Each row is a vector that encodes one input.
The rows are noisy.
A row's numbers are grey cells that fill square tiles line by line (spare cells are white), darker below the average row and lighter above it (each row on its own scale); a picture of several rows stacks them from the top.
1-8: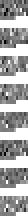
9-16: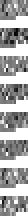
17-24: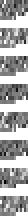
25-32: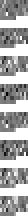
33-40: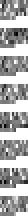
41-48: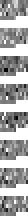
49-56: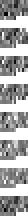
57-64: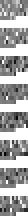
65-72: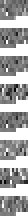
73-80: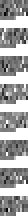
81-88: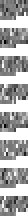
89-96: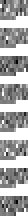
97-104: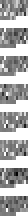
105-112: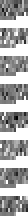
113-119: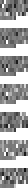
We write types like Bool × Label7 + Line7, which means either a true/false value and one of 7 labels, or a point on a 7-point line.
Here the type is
List2(Line8).
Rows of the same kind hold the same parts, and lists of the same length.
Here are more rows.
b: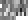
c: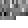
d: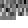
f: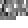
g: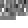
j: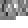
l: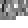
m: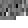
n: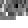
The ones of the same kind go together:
b, f, j, l
c
d, g, m, n

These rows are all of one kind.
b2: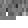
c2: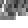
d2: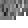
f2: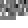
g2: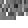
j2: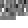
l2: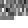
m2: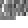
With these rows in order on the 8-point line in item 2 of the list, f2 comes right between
b2 and d2.
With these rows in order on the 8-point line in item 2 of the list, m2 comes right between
j2 and l2.
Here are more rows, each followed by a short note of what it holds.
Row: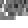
a list of two items
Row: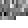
the empty list
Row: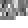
a list of one item
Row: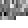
the empty list
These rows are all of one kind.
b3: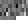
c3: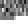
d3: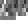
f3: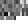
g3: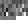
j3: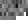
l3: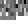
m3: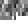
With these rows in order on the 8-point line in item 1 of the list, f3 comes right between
d3 and m3.
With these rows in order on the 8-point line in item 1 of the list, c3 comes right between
g3 and l3.
